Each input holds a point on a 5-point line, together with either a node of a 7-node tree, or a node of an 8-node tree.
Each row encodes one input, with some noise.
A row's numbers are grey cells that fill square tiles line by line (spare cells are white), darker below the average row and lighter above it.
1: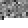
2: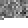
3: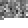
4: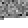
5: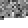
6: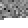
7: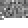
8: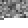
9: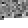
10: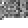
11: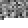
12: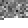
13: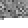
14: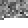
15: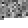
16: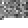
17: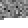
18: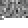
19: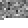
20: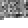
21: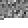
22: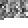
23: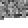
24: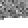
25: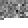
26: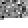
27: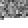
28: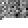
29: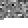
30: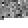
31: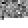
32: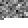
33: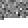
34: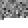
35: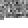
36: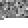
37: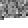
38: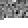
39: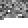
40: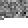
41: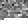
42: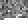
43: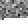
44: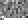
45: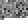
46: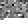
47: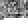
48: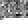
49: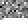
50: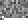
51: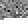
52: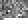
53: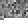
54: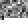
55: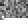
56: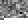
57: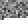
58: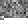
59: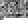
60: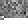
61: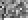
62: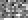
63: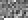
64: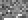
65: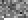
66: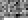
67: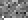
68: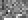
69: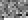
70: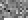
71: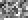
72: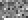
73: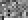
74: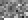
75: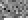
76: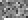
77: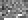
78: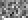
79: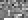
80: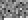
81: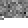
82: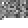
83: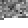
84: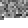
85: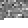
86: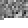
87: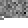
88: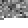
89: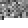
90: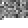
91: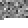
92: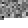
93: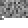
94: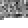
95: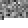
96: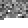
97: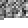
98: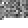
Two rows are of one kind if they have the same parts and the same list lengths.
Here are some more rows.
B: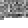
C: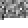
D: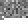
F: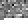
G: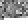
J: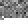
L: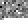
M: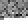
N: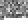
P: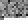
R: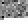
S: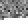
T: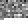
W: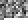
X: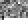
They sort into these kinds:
B, C, G, L, M, N, P, R, S, X
D, F, J, T, W

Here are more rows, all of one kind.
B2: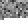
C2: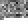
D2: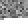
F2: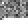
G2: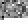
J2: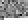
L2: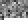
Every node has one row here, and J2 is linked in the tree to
C2, D2 and G2.
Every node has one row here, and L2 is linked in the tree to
G2.
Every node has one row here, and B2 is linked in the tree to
D2.
